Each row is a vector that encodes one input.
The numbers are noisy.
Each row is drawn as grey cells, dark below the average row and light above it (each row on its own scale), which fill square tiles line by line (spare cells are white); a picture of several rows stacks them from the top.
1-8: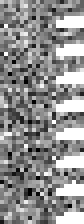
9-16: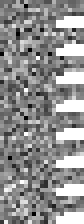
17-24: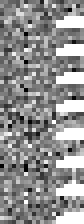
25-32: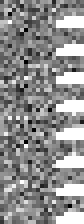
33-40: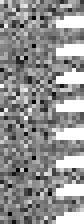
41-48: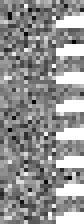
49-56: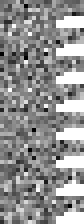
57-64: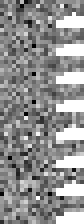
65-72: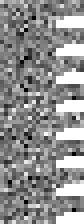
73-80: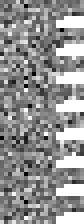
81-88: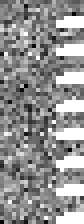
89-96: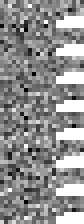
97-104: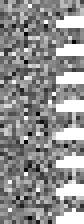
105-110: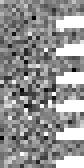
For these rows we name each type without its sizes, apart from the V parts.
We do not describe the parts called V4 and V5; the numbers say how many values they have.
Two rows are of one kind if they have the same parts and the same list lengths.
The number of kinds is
3.
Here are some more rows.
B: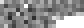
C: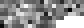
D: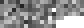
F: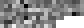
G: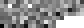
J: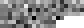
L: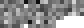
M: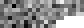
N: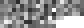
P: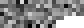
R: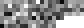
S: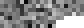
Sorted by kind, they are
B, D, J, L, M, N, P, S
C, G, R
F

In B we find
a label and three true/false values.
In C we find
a label.
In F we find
a value of V4 and a value of V5.
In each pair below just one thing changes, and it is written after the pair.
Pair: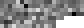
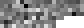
the value of V4
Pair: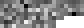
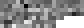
the value of V5
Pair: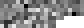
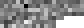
the value of V5
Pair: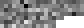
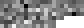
the value of V4
